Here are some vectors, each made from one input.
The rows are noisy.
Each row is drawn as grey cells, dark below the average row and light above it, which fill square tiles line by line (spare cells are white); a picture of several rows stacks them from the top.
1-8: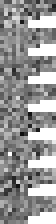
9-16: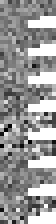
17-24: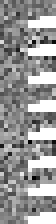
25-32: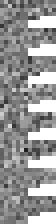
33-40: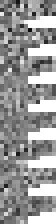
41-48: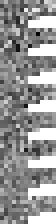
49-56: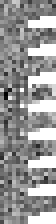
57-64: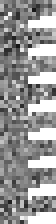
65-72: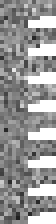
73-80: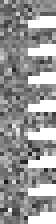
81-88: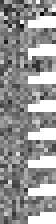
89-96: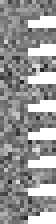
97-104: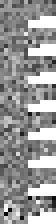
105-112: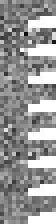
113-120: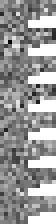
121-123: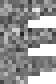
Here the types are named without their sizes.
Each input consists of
a label.
